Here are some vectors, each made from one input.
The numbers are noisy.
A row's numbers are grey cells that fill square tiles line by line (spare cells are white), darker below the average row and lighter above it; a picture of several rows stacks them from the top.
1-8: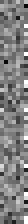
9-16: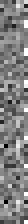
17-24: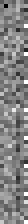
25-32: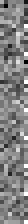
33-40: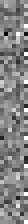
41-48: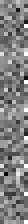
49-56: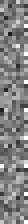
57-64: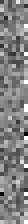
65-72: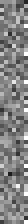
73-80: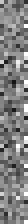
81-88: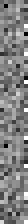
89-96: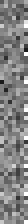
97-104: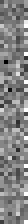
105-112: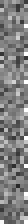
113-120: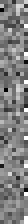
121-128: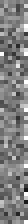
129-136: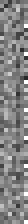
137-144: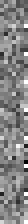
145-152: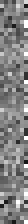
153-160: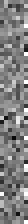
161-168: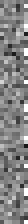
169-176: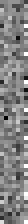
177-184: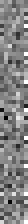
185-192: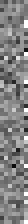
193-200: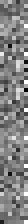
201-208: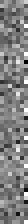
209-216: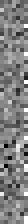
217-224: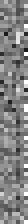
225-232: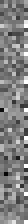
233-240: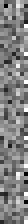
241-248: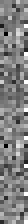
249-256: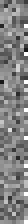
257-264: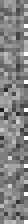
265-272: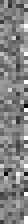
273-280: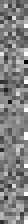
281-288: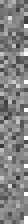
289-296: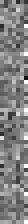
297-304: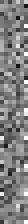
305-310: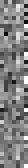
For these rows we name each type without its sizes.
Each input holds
three true/false values, together with either a point on a circle, or a label.
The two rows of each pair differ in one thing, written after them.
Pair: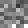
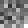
one of the three true/false values
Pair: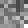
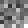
the place on the circle
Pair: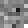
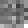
the place on the circle
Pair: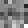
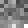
one of the three true/false values
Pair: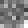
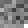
one of the three true/false values
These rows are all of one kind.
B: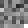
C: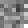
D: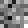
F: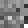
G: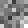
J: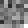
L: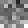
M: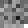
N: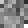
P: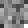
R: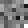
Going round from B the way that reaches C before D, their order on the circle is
B, M, R, L, F, N, C, G, P, D, J.
